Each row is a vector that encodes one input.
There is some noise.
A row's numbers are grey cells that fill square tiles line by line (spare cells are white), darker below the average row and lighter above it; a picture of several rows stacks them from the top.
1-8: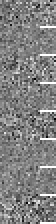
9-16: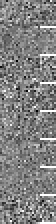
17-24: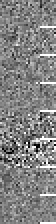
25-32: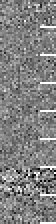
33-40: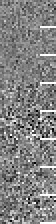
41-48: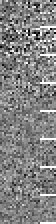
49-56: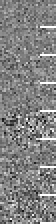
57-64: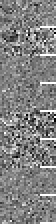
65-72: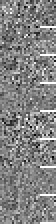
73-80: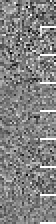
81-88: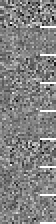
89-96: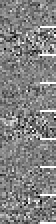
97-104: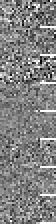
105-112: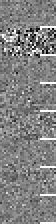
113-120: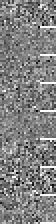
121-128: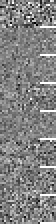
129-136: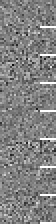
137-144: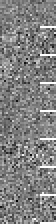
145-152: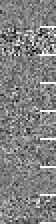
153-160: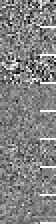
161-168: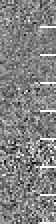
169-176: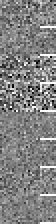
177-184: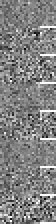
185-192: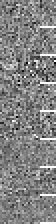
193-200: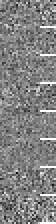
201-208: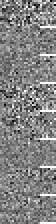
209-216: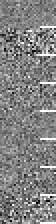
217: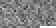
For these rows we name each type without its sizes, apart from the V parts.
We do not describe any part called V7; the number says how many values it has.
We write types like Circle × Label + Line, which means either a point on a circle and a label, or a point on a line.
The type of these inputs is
List(Circle) × V7.
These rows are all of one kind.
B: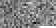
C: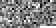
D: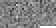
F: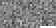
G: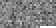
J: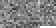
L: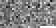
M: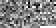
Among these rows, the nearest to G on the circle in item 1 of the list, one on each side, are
F and J.
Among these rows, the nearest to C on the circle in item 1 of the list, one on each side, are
B and D.
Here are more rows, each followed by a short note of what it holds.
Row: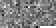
a value of V7, together with the empty list
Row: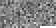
a value of V7, together with a list of two items
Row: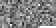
a value of V7, together with the empty list
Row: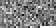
a value of V7, together with a list of one item
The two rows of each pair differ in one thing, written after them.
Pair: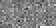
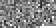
the place on the circle in item 1 of the list
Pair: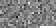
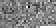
the value of V7
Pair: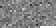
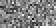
the place on the circle in item 1 of the list
